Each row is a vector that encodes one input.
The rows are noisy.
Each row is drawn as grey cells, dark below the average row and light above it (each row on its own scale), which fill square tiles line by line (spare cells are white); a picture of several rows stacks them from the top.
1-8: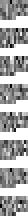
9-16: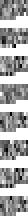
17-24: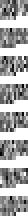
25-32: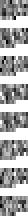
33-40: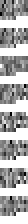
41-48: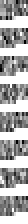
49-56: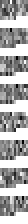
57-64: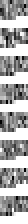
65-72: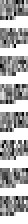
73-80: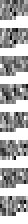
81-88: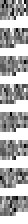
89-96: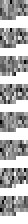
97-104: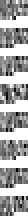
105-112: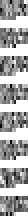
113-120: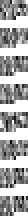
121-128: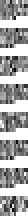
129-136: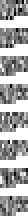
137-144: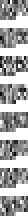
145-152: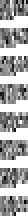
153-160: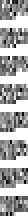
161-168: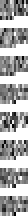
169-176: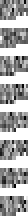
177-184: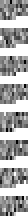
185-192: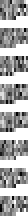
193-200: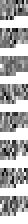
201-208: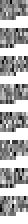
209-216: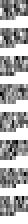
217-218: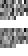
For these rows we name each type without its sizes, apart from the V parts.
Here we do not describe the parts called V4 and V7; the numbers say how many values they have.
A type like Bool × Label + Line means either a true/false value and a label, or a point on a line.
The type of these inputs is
(Bool × (Tree + Unit) + V7) × V4.
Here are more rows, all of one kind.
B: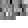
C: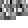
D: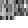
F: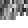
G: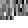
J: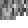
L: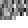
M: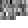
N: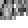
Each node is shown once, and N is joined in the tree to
G.
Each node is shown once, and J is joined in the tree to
B and M.
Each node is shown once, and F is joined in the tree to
M.
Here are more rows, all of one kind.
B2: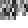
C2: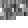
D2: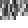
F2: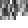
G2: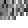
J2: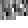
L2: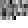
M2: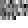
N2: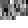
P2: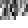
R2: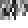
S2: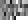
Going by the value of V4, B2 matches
D2, F2, P2 and R2.
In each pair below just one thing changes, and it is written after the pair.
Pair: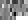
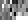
the true/false value
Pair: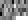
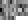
the value of V4
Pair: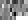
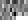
the node of the tree
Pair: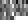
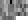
the value of V4
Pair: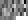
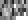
the true/false value
